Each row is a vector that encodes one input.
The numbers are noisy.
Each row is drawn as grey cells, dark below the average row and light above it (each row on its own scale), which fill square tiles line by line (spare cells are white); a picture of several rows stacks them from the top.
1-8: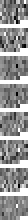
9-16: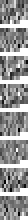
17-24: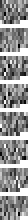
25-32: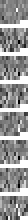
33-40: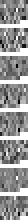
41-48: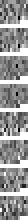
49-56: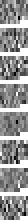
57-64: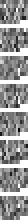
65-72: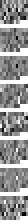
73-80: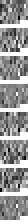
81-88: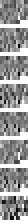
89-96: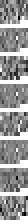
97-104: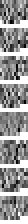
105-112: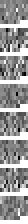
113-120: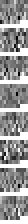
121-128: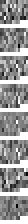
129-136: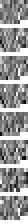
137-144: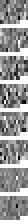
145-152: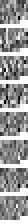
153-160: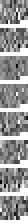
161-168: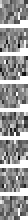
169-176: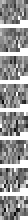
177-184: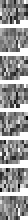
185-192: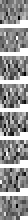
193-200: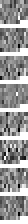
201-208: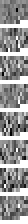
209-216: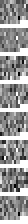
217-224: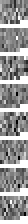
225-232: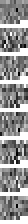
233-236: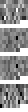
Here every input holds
either two labels (each one of 5), or three true/false values.
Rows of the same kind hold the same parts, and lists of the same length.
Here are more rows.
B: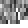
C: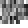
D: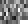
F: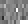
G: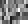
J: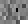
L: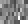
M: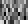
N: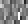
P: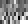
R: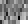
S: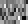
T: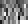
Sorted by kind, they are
B, C, D, F, G, J, L, M, N, S
P, R, T

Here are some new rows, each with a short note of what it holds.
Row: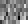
two labels (each one of 5)
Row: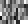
three true/false values
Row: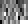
two labels (each one of 5)
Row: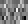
three true/false values
